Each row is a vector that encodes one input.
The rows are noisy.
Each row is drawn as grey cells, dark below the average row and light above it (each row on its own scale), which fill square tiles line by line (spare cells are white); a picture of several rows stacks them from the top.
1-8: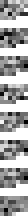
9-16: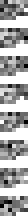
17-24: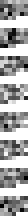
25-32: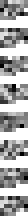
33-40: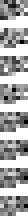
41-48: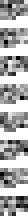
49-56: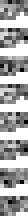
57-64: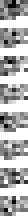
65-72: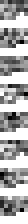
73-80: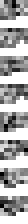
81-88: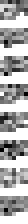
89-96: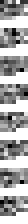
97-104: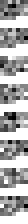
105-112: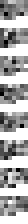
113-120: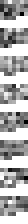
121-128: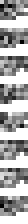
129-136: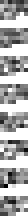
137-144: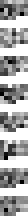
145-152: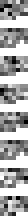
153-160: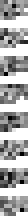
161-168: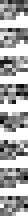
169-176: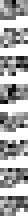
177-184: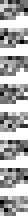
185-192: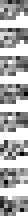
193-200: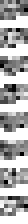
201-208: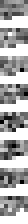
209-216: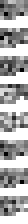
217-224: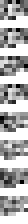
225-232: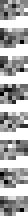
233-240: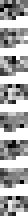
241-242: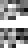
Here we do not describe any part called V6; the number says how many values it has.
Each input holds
a list of up to two items, each a true/false value and a value of V6.
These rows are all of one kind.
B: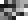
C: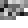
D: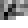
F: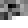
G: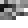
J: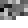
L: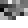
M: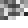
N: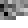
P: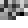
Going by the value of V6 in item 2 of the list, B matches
D, L and P.
